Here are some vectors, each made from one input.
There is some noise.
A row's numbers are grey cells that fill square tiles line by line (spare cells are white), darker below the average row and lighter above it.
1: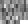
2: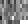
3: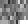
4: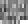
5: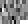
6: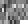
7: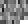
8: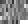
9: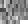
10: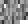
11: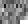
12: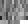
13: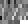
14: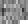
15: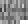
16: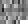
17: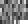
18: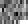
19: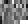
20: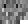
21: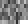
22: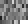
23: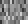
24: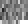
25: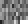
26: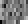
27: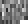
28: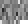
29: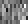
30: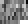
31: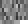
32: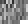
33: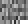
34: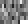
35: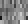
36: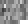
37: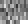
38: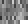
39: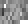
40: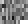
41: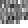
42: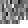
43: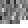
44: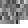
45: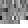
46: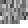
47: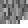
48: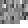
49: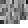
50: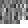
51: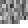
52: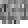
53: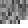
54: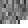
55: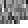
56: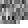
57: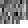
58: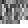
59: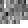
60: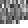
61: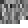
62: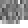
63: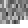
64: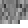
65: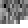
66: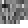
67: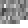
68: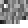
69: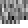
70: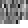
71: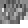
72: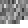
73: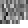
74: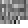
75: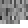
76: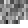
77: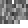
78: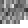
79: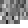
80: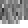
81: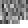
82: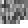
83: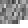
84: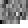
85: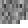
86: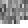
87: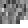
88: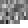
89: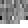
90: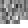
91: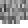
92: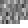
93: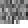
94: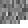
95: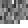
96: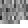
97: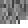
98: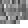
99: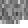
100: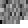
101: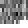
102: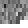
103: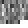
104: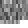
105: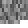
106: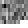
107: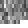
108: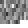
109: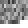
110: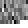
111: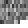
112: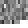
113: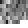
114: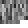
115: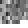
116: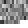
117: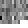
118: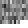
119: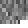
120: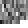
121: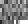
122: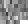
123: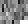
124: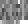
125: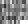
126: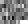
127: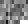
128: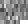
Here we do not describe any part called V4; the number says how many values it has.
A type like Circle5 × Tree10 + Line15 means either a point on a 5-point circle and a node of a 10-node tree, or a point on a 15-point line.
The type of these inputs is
(Bool × Circle6 + V4) × Label6.
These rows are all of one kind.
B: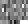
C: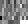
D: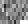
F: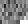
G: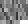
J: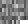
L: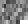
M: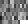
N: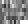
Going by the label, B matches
D, J and N.
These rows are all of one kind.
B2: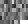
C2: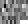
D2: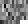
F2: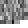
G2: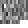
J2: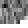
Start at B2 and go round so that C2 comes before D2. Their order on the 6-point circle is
B2, F2, J2, C2, G2, D2.
